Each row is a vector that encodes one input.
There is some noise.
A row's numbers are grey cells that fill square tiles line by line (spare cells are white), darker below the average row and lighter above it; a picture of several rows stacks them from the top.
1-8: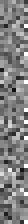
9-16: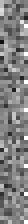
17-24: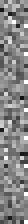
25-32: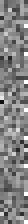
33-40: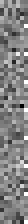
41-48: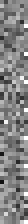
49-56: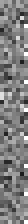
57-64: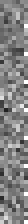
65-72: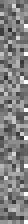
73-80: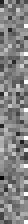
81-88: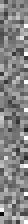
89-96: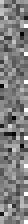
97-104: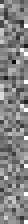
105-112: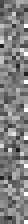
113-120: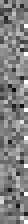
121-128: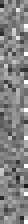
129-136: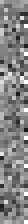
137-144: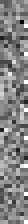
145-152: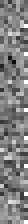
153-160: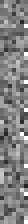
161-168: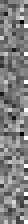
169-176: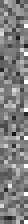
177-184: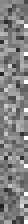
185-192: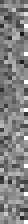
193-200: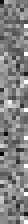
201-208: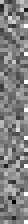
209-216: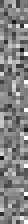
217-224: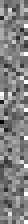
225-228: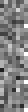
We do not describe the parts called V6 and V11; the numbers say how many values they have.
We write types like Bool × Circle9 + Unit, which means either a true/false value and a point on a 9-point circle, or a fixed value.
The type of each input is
(Bool × Bool × Bool × Bool + Unit) × V6 × V11 + List2(Line9).
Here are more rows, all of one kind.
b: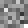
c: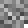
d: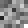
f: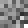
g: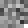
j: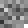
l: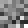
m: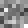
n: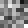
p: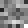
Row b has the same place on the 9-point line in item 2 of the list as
c and d.
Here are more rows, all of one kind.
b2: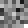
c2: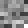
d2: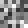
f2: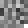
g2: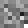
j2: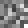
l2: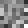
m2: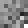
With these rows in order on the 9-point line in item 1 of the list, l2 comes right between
c2 and j2.
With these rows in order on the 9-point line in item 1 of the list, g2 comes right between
c2 and m2.
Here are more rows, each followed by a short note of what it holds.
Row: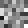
a list of two items
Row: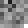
four true/false values, a value of V6 and a value of V11
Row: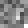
a value of V6 and a value of V11
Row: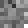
four true/false values, a value of V6 and a value of V11
